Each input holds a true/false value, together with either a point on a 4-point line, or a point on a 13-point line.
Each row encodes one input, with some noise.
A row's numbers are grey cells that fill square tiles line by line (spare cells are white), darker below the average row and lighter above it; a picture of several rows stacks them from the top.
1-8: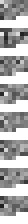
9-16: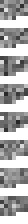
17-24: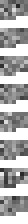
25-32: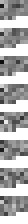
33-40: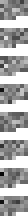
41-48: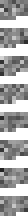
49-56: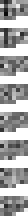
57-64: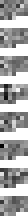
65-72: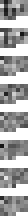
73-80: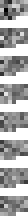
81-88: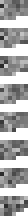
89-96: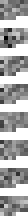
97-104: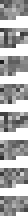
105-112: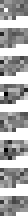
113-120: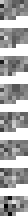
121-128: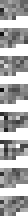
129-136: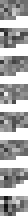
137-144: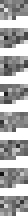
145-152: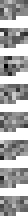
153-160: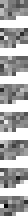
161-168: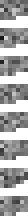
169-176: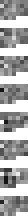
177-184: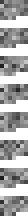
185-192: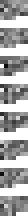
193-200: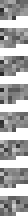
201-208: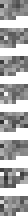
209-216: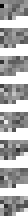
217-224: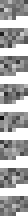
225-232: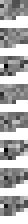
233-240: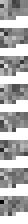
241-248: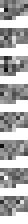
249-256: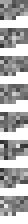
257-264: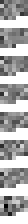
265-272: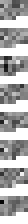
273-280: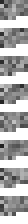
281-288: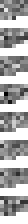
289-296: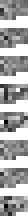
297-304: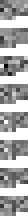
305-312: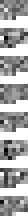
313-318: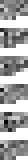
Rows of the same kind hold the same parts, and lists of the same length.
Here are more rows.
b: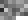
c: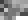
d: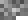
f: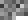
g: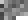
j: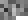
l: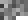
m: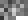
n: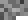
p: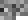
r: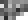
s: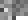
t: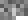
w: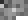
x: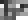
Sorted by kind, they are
b, c, d, f, g, j, l, m, n, p, s, t, w
r, x

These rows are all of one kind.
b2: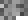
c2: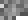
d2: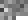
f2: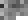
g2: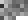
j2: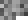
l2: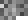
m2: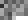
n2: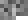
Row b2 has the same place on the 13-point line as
c2, l2 and n2.
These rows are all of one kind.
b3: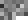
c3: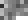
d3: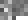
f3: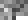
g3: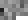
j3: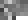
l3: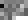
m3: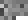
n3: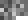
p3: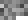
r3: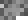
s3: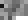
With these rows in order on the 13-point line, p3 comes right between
m3 and r3.
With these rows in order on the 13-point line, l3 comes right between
b3 and s3.
